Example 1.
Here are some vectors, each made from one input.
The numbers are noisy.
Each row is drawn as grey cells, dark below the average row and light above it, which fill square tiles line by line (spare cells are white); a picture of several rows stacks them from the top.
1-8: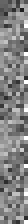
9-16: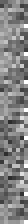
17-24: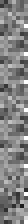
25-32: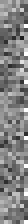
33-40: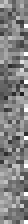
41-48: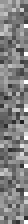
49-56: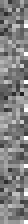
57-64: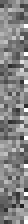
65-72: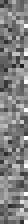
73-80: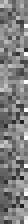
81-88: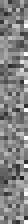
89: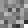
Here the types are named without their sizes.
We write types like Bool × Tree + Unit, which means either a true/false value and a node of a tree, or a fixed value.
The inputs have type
Bool × Bool × Bool.
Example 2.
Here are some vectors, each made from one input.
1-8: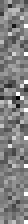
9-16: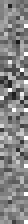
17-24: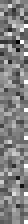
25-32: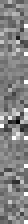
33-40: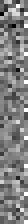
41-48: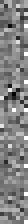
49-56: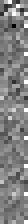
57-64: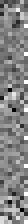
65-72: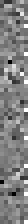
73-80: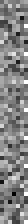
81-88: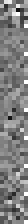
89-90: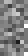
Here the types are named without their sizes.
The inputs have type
Label.
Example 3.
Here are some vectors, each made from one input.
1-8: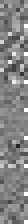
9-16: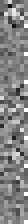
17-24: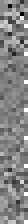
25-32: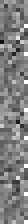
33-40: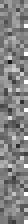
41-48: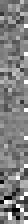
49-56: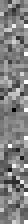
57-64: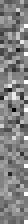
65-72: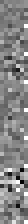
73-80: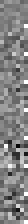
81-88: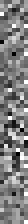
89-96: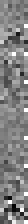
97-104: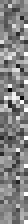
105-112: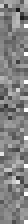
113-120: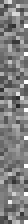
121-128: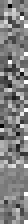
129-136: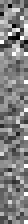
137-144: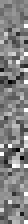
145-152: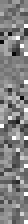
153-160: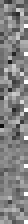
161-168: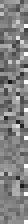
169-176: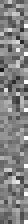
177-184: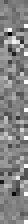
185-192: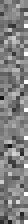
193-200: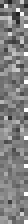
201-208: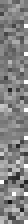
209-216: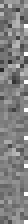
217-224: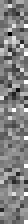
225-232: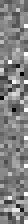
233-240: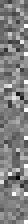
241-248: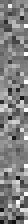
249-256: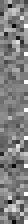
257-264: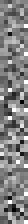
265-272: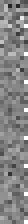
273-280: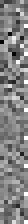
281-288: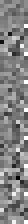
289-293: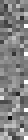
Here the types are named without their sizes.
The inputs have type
Label.
